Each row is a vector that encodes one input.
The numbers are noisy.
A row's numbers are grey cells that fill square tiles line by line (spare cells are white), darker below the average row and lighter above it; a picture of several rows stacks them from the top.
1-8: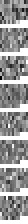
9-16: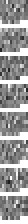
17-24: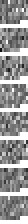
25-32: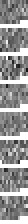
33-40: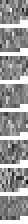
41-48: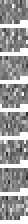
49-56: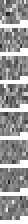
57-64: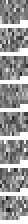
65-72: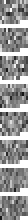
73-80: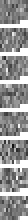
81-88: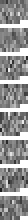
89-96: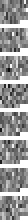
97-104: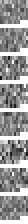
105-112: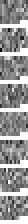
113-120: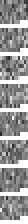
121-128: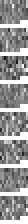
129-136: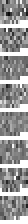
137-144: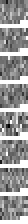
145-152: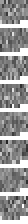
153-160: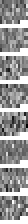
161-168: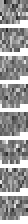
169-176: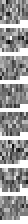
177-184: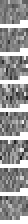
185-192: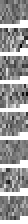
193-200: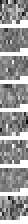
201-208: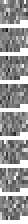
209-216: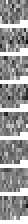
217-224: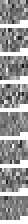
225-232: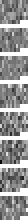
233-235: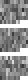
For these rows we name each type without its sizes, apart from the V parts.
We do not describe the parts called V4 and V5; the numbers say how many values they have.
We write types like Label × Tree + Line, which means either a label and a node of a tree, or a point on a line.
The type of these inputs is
Circle × (Line + V5) + Tree + V4.
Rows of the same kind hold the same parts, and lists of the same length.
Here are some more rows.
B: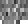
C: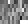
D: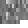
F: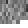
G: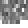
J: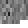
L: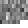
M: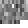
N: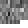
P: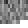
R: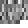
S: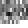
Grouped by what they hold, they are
B, G
C, F, J, N, P, R
D, L, M
S

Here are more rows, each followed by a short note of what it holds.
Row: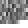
a node of a tree
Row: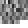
a node of a tree
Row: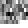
a value of V4
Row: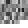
a value of V4
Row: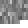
a point on a circle and a value of V5
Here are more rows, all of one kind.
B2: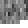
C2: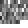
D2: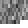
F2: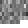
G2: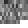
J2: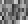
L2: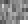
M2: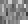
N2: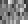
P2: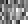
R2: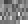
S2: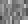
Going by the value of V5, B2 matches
D2 and R2.
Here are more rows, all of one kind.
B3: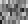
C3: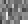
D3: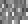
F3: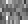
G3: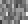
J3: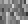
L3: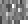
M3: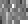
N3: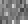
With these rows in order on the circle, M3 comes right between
D3 and L3.
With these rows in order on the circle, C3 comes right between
F3 and G3.
